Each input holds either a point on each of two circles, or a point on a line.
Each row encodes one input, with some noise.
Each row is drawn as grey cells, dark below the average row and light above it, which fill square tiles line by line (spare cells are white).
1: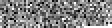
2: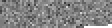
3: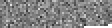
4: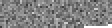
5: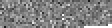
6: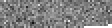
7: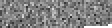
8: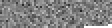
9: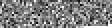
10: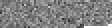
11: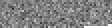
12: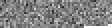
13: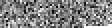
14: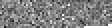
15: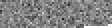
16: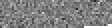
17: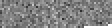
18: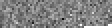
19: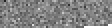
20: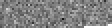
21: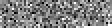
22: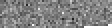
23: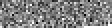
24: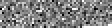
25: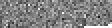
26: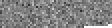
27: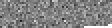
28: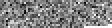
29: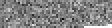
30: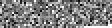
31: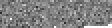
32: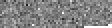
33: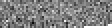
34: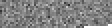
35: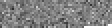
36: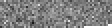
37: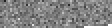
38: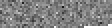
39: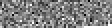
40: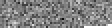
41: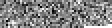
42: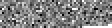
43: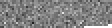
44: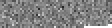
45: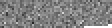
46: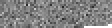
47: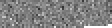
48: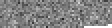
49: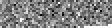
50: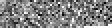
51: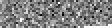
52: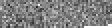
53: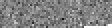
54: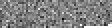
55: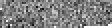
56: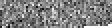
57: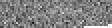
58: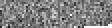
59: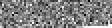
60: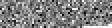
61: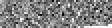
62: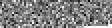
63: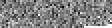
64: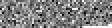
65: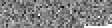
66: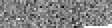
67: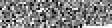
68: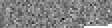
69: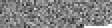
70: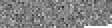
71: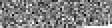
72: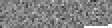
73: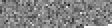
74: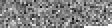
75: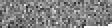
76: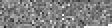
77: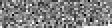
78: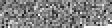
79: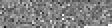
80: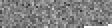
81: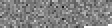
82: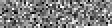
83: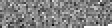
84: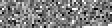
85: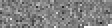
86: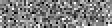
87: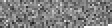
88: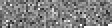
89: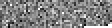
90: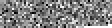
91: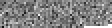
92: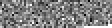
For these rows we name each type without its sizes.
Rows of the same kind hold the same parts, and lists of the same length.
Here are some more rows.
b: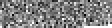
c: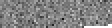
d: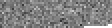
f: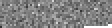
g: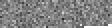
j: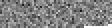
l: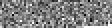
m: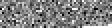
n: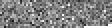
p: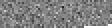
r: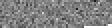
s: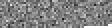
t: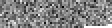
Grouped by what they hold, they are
b, l, m, n
c, d, f, g, j, p, r, s, t

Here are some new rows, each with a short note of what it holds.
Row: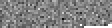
a point on each of two circles
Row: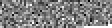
a point on a line
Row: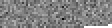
a point on each of two circles
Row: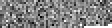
a point on each of two circles
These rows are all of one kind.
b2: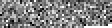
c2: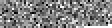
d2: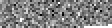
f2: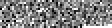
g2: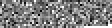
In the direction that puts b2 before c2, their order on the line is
f2, d2, b2, g2, c2.
